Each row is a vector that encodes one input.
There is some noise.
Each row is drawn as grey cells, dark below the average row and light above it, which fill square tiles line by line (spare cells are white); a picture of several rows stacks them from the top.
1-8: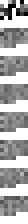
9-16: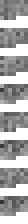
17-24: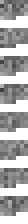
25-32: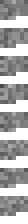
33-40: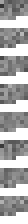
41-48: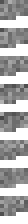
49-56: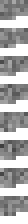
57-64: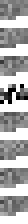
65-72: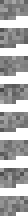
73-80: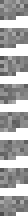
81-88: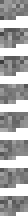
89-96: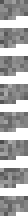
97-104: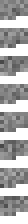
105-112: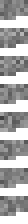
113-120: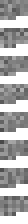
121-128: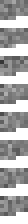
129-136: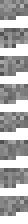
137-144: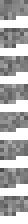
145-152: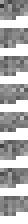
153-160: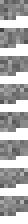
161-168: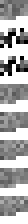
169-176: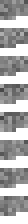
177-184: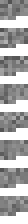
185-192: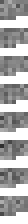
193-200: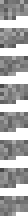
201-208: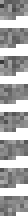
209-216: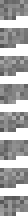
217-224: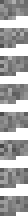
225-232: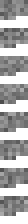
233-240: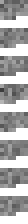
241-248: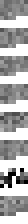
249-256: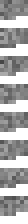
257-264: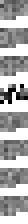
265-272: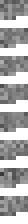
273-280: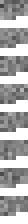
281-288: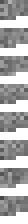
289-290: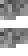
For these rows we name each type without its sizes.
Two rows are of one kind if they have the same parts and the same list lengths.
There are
2 kinds of row.
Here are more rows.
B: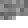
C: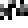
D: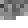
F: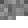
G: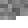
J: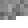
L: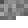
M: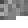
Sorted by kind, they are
B, D, F, G, J, L, M
C

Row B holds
a point on a circle.
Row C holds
a fixed value.
